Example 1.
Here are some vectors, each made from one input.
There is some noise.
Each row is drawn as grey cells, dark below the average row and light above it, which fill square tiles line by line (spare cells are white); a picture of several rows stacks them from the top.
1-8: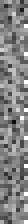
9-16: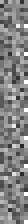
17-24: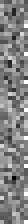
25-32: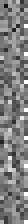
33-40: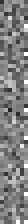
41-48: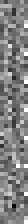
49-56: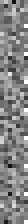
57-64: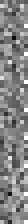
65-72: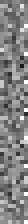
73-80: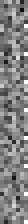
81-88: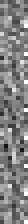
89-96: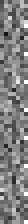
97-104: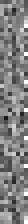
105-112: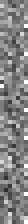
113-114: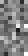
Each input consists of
either a point on a 9-point circle, or one of 12 labels.
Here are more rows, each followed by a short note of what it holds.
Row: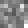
a point on a 9-point circle
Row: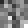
a point on a 9-point circle
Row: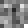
a point on a 9-point circle
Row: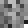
one of 12 labels
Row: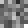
one of 12 labels
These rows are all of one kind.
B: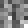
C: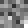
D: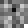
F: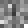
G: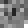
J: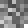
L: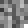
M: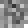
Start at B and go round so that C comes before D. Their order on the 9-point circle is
B, C, J, M, G, F, D, L.
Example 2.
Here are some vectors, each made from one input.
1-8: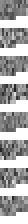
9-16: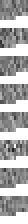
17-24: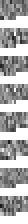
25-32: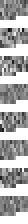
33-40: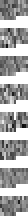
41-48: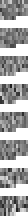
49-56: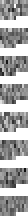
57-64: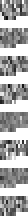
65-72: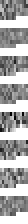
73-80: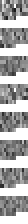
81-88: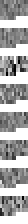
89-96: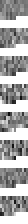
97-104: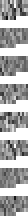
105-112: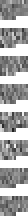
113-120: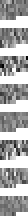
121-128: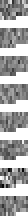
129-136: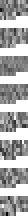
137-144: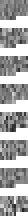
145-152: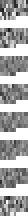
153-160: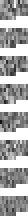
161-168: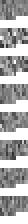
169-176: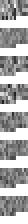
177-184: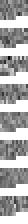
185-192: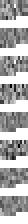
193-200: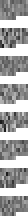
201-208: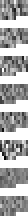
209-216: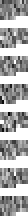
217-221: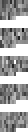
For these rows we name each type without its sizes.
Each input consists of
either a point on a circle, or a fixed value, or a node of a tree.
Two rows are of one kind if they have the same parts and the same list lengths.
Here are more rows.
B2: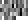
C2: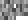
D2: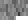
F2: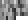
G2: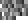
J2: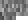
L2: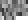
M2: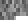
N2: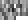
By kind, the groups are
B2, G2
C2, F2, N2
D2, J2, L2, M2

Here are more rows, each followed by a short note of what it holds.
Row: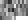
a point on a circle
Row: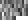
a fixed value
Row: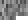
a node of a tree
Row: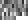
a fixed value
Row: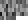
a node of a tree
